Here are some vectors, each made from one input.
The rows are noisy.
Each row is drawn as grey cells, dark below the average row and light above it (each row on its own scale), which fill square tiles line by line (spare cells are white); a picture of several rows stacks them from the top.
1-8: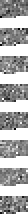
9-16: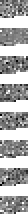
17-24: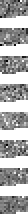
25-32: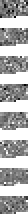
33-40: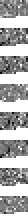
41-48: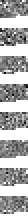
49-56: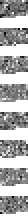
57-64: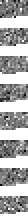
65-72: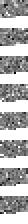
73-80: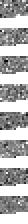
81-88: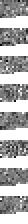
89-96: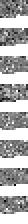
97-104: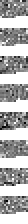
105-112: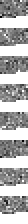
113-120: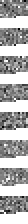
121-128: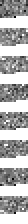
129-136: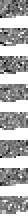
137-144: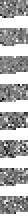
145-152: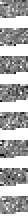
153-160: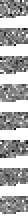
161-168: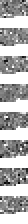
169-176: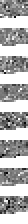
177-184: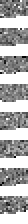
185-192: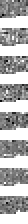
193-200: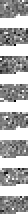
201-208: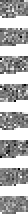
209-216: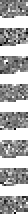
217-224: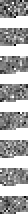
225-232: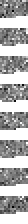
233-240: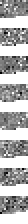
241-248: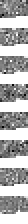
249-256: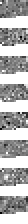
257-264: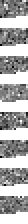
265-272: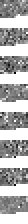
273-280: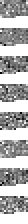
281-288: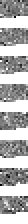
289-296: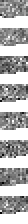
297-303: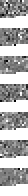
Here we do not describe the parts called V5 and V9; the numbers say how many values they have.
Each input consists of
a point on an 8-point line, a true/false value, a value of V5 and a value of V9.
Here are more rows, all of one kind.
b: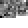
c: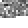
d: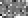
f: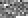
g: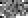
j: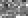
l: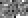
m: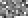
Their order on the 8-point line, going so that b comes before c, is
b, d, f, g, j, c, l, m.
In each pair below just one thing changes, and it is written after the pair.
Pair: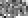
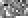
the value of V9
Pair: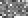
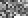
the value of V5
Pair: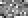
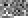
the value of V9
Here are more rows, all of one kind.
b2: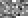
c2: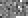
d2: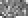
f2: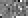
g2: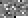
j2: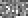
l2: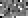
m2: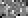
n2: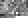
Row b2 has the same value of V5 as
d2 and l2.
